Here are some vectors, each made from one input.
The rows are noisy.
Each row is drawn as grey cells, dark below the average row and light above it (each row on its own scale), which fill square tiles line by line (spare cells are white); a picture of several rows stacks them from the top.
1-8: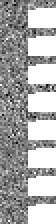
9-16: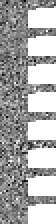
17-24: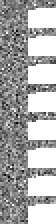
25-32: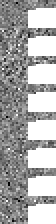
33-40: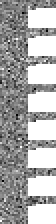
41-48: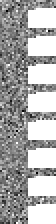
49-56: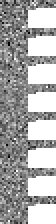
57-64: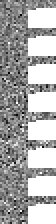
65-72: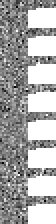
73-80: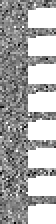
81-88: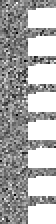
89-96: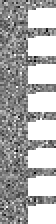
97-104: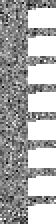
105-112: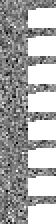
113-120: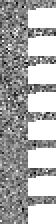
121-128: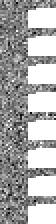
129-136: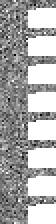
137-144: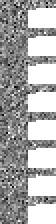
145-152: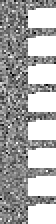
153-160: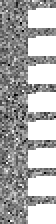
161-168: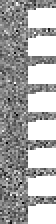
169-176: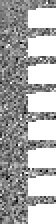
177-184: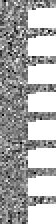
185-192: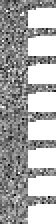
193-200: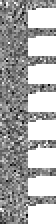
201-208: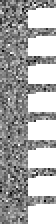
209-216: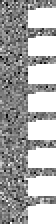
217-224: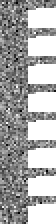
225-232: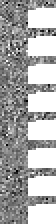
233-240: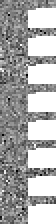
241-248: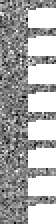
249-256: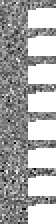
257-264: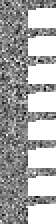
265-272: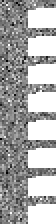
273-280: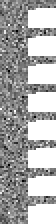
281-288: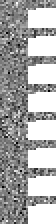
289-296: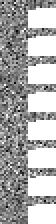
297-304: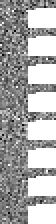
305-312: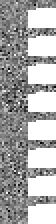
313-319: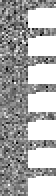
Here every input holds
either a fixed value, or three labels (each one of 10) and five true/false values.
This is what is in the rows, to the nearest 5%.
A few of them hold a fixed value. The rest hold three labels (each one of 10) and five true/false values.
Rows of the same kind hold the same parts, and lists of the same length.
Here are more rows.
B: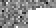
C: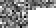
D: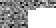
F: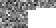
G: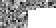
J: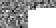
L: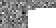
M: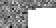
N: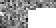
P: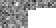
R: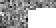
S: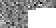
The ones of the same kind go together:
B, C, D, F, G, J, L, M, P, S
N, R

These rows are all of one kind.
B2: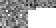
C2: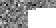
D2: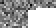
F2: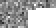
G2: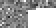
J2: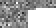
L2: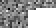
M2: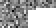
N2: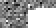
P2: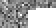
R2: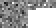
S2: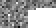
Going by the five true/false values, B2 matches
C2, G2 and P2.
